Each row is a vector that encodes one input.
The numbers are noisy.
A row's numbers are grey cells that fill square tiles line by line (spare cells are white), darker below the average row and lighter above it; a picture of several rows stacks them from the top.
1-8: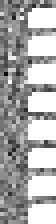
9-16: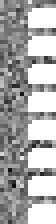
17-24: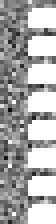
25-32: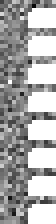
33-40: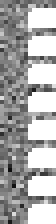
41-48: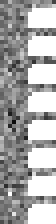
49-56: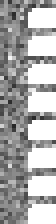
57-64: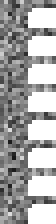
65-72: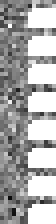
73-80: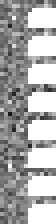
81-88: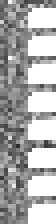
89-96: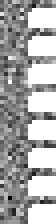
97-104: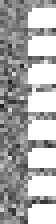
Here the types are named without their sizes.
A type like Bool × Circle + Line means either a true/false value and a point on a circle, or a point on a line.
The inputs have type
Bool × Line + Tree.
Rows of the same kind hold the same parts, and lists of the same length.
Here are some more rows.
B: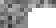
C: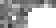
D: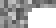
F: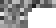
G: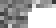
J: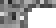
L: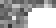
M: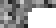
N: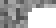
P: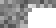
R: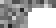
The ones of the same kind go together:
B, C, D, G, L, N, P, R
F, J, M

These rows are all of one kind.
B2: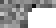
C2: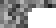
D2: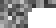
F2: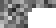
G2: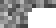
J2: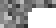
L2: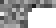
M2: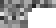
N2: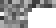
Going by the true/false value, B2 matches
L2, M2 and N2.
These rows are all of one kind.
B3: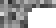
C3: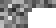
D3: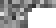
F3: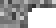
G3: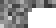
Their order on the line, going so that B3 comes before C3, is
B3, F3, G3, D3, C3.
